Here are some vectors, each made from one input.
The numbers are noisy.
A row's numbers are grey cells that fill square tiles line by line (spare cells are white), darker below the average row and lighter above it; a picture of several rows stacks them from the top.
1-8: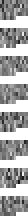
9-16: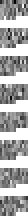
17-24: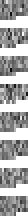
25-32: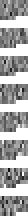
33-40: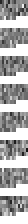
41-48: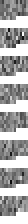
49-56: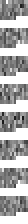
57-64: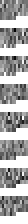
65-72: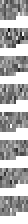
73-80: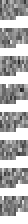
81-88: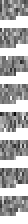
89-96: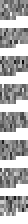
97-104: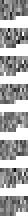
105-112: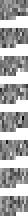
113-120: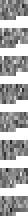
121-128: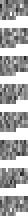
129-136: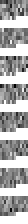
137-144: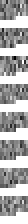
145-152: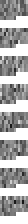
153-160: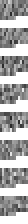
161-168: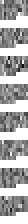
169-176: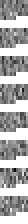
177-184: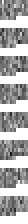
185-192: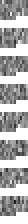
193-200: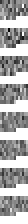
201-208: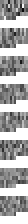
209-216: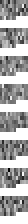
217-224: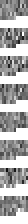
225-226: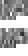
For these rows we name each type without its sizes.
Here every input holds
either a point on a circle, or a point on a line and three true/false values.
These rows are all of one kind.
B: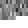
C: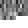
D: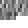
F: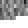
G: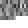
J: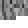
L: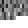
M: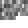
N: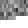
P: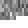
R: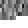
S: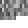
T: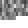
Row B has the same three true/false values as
C and R.
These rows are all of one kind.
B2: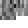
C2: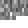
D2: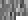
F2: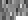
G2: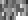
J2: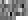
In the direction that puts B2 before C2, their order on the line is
D2, J2, B2, C2, F2, G2.
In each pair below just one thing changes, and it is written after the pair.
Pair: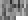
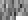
one of the three true/false values
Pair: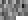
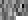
one of the three true/false values
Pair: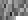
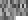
one of the three true/false values
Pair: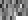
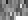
the place on the line
